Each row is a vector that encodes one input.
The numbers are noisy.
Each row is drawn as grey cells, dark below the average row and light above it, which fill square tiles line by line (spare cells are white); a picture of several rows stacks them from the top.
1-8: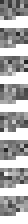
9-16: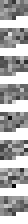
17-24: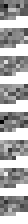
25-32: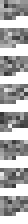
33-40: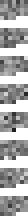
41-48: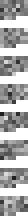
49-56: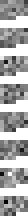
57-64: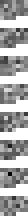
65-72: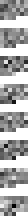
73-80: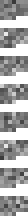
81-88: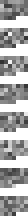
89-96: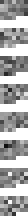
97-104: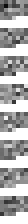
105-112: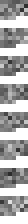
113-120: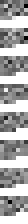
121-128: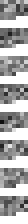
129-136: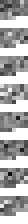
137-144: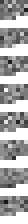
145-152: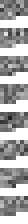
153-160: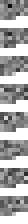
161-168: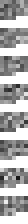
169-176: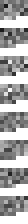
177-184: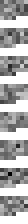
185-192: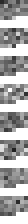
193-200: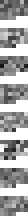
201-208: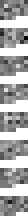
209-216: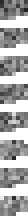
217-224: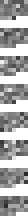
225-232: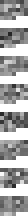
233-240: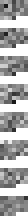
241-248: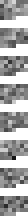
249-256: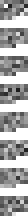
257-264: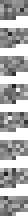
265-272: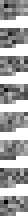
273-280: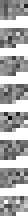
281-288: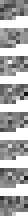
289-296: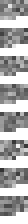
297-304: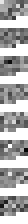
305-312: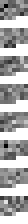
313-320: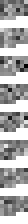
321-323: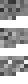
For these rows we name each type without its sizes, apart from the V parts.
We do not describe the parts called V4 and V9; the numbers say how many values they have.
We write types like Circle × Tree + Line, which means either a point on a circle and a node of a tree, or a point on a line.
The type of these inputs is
(Bool × Bool × Bool × Bool + Unit) × (Label + V4 × V9).
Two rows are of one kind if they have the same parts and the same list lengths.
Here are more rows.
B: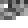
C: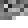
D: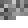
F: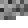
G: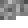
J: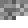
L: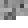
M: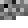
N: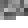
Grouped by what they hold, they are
B, D, G
C
F, J, M
L, N

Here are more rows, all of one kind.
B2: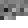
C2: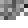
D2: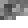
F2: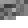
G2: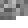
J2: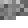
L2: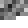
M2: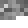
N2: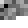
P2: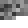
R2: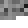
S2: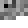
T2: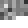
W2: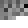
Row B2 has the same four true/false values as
D2, F2, L2 and N2.
